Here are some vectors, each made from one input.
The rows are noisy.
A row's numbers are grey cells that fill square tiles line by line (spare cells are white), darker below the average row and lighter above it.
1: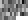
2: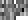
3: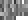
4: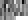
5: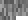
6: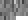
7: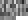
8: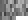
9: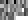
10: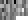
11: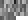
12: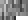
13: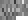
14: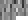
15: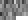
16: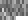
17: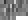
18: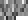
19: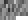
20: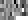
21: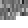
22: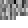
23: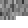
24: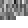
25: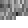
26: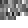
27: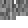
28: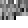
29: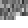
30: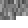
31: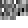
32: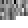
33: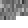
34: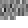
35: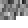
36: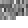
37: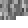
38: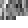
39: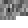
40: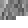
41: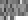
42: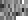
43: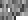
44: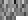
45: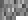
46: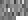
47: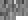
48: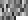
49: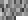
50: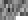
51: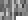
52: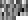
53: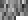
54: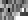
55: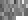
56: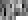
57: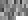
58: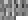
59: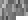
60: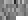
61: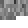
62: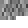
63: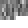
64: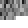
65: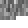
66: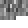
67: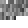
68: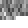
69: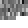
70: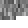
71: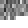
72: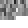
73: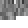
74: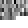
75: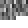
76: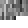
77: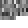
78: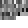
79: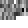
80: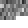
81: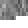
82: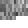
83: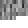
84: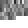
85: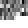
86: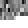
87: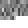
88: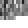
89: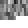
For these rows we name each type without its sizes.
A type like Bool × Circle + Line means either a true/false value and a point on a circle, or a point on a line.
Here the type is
(Line + Tree) × Tree.
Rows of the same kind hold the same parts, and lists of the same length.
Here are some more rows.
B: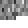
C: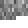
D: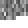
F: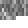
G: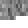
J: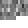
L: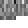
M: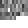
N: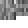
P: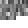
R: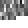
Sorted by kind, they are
B, C, J, L, M, R
D, F, G, N, P

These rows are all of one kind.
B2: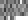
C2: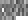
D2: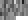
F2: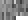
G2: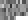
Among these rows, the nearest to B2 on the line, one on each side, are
C2 and G2.
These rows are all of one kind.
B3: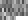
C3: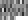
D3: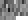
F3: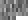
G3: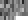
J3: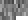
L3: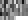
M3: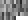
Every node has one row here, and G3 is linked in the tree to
F3 and J3.
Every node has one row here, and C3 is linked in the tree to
F3.
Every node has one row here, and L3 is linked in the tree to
F3 and M3.
